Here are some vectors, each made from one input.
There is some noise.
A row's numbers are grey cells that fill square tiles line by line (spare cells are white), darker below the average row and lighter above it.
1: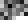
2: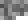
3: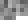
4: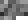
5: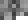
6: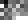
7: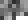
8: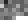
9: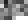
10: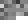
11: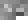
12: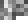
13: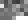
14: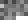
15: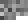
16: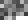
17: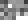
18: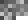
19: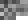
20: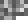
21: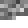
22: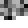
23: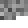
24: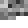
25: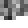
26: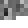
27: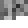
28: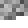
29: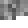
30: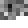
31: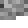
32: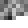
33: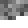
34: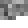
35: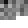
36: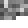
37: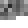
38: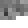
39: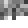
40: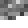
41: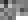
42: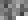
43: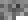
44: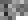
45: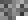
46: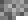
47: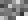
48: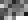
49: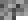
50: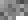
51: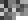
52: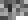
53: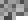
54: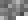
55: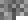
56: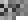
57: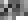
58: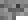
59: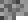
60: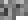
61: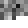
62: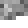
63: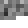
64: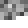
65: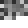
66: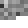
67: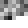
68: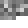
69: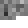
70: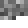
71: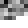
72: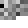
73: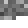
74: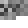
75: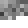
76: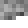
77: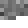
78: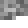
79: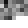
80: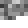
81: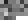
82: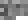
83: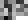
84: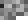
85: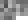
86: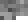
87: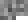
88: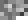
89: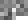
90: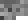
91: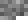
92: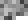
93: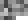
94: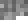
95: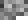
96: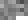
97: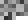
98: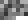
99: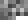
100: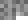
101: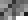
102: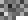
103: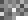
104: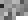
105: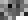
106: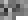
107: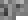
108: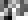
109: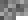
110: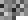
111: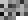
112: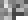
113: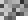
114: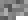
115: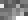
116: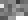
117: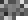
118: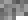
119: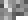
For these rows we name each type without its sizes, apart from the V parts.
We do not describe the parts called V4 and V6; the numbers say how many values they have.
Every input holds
either a point on a circle, or a true/false value and a value of V6, or a value of V4.
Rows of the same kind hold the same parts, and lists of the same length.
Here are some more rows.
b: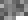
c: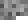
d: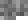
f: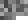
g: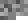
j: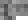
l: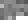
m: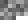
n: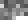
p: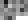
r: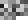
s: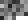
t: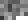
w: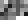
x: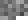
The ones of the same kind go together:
b, f, g, l, m, n, p, s, t
c, r
d, j, w, x

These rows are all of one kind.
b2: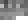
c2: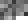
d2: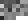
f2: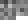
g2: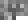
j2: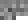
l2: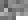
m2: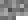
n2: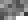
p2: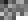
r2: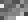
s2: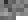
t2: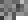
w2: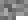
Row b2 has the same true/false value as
c2, f2, n2 and r2.
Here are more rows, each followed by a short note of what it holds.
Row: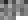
a true/false value and a value of V6
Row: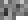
a value of V4
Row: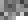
a true/false value and a value of V6
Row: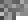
a true/false value and a value of V6
